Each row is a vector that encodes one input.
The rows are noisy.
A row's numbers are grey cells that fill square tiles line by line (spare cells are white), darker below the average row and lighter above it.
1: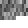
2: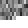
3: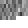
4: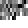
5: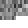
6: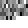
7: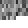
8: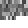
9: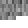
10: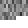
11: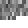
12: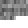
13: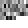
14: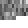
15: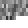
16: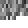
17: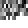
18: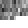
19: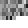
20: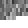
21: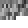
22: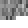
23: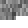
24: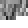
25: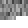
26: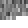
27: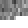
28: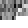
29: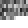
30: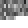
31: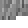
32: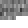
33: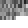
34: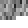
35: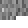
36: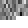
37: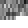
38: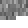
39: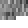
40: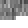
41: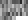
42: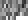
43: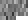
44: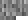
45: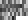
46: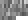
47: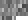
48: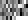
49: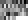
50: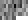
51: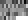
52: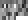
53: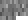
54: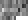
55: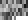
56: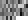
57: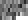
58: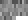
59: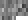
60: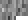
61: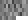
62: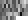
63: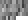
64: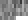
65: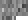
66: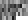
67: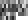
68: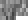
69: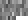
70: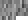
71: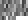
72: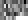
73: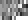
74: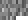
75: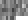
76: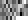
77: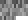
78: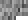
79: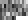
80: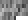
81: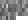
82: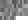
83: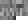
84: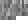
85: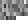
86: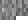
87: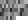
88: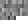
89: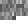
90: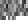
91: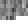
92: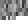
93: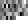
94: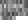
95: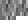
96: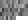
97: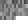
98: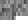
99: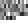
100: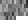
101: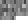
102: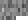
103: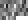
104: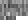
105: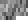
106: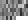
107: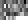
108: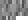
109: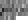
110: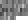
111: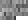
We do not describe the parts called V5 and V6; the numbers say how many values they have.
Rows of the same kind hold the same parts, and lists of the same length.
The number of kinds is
2.
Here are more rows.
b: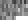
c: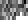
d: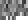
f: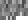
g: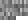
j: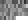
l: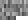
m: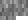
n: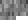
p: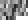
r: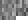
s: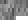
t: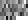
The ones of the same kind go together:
b, j, m, n, p, s, t
c, d, f, g, l, r

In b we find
one of 4 labels, a true/false value and a value of V5.
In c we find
a value of V6.
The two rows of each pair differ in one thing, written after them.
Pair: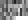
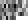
the true/false value
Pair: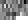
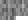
the value of V5
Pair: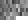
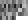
the label
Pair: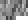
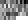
the label
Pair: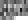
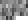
the value of V5
